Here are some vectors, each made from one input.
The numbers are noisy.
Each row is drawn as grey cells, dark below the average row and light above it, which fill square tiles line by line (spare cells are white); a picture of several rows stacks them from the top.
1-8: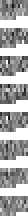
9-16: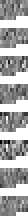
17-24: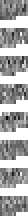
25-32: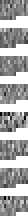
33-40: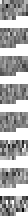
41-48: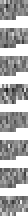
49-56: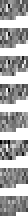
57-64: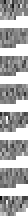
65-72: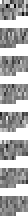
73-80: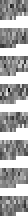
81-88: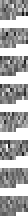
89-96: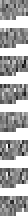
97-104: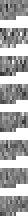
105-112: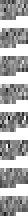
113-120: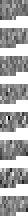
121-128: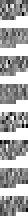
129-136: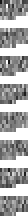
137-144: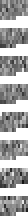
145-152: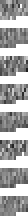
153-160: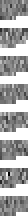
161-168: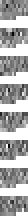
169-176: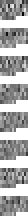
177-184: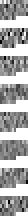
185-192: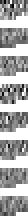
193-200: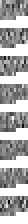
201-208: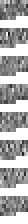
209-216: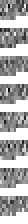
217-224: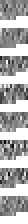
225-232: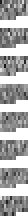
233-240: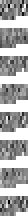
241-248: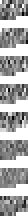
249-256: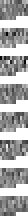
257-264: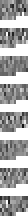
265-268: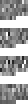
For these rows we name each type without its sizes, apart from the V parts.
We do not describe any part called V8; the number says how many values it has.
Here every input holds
a point on a line, together with a list of items, each a true/false value and a value of V8.
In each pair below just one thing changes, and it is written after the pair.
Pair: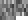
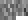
the place on the line
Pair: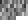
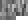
the value of V8 in item 1 of the list
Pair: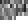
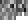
the value of V8 in item 2 of the list
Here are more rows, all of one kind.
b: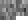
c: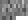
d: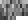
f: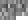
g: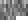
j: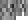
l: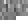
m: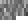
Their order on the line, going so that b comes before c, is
d, g, b, c, m, j, f, l.
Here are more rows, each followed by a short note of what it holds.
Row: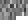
a point on a line, together with a list of two items
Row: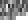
a point on a line, together with the empty list
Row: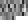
a point on a line, together with the empty list
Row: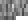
a point on a line, together with a list of two items
